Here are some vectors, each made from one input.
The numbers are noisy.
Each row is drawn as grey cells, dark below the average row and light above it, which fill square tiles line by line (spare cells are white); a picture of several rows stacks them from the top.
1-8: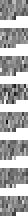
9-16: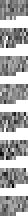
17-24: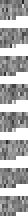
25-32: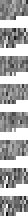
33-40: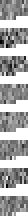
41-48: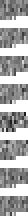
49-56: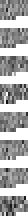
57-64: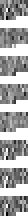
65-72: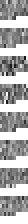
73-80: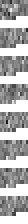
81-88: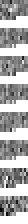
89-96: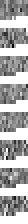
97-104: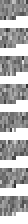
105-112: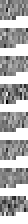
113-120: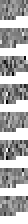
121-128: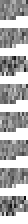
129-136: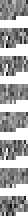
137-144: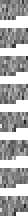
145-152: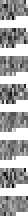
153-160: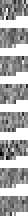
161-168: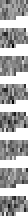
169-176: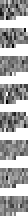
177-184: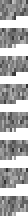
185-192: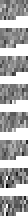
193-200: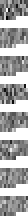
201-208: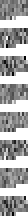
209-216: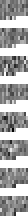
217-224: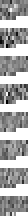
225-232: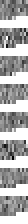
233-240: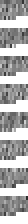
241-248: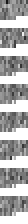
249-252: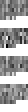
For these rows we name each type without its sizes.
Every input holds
either a point on a line, or a list of points on a circle.
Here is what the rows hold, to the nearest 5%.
About 25% of them hold a point on a line. The rest are lists of points on a circle.
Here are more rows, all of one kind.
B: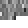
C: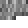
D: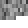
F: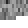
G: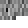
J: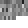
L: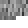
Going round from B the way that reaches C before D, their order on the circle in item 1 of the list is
B, C, D, F, L, G, J.
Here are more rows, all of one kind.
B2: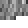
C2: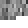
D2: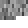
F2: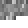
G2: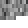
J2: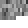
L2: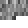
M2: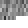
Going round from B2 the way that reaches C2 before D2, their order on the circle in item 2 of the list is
B2, C2, J2, G2, F2, M2, D2, L2.
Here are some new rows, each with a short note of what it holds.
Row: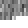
a list of one item
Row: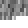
a list of one item
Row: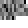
a point on a line
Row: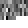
a point on a line
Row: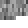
a list of two items
